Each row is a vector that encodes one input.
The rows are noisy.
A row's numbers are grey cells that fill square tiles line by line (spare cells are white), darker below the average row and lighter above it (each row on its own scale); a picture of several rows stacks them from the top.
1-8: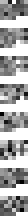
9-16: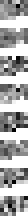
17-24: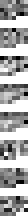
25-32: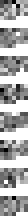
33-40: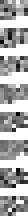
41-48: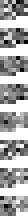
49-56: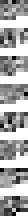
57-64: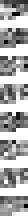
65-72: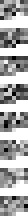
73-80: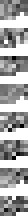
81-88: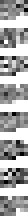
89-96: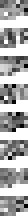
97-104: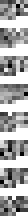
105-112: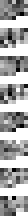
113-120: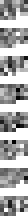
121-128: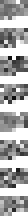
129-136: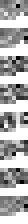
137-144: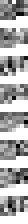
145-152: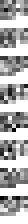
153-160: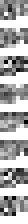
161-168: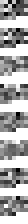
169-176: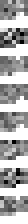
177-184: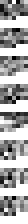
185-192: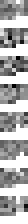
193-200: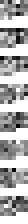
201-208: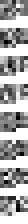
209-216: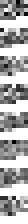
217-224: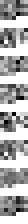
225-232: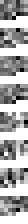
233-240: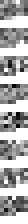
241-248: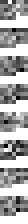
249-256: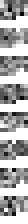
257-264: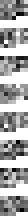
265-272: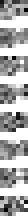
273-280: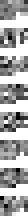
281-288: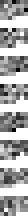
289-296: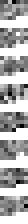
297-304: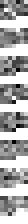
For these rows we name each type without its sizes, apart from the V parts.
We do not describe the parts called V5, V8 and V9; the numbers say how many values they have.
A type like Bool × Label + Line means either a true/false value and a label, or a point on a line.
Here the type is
(Circle × V5 + List(Line)) × V8 × V9.
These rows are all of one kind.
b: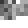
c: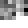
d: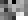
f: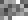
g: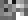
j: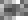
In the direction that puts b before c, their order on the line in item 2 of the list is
d, b, f, c, g, j.
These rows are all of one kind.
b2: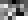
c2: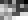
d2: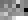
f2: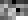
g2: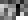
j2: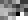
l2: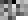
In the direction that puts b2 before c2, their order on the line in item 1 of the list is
b2, c2, f2, g2, j2, d2, l2.
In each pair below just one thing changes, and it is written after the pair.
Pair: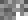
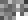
the place on the line in item 2 of the list
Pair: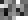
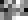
the value of V9
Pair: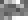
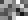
the value of V9
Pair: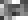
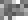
the place on the line in item 1 of the list
